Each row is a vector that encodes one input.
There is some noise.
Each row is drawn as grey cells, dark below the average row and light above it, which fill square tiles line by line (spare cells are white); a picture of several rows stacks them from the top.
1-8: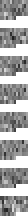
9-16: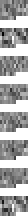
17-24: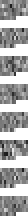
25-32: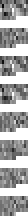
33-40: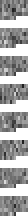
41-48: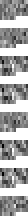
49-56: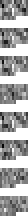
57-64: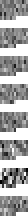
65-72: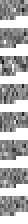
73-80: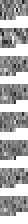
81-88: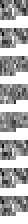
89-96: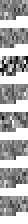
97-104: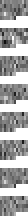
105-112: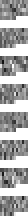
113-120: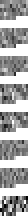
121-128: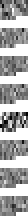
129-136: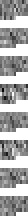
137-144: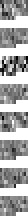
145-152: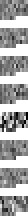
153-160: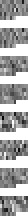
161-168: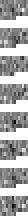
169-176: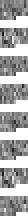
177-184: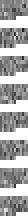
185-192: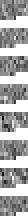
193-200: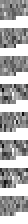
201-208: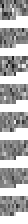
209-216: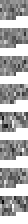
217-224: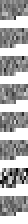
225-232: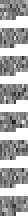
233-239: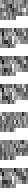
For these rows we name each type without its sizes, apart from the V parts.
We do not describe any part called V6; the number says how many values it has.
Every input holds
a list of items, each a point on a line and a value of V6.
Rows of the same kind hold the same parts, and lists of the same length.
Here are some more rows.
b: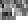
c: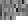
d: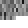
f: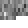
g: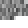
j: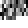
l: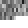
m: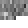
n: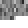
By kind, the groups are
b
c, d, g, l, n
f, m
j

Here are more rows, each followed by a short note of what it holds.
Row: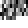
the empty list
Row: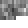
a list of three items
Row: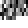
the empty list
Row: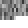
a list of two items
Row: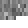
a list of three items
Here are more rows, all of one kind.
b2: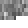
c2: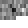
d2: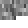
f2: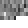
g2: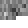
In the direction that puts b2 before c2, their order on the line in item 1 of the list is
f2, b2, d2, g2, c2.
